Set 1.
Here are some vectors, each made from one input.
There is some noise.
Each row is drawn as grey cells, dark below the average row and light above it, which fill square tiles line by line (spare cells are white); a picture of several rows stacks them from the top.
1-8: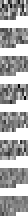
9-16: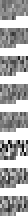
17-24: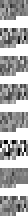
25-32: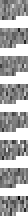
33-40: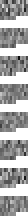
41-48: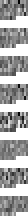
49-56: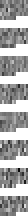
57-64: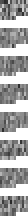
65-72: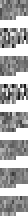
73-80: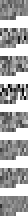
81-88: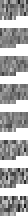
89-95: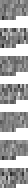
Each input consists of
a list of up to two items, each a point on a 4-point line and a point on a 7-point line.
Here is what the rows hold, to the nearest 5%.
All of them are lists of up to two items, each a point on a 4-point line and a point on a 7-point line: about 5% are empty, 40% hold one and 55% two.
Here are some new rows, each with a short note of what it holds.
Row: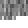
a list of one item
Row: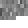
a list of two items
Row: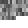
the empty list
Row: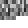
a list of two items
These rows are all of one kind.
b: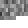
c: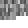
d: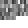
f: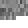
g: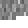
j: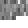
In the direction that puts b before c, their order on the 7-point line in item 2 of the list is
j, b, d, f, g, c.
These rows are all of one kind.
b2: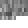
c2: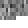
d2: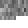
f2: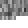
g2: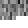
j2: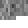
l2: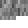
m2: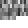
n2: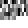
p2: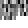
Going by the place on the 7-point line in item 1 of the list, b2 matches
g2, n2 and p2.
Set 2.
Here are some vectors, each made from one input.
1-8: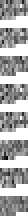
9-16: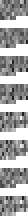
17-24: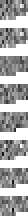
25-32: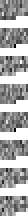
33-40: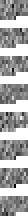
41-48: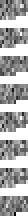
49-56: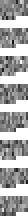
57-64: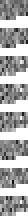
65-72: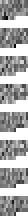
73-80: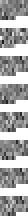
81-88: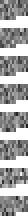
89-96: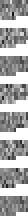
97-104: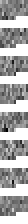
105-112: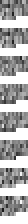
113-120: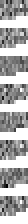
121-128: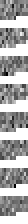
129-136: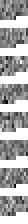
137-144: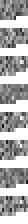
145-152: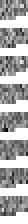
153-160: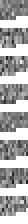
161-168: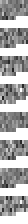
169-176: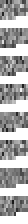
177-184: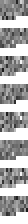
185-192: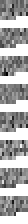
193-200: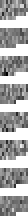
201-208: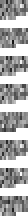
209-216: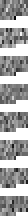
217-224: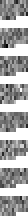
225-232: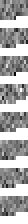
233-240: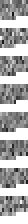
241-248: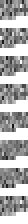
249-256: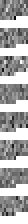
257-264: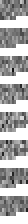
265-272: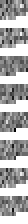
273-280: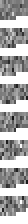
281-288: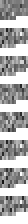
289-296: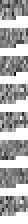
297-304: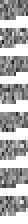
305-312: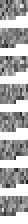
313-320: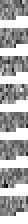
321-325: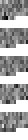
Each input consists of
either a node of an 11-node tree, or a node of a 19-node tree.
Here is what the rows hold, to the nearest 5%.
About 30% of them hold a node of an 11-node tree. The rest hold a node of a 19-node tree.
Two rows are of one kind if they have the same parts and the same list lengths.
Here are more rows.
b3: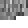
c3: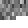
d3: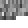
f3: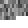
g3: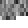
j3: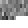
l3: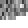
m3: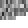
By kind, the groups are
b3, c3, d3, f3, g3, j3
l3, m3

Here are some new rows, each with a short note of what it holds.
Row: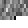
a node of a 19-node tree
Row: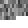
a node of a 19-node tree
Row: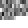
a node of an 11-node tree
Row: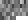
a node of a 19-node tree
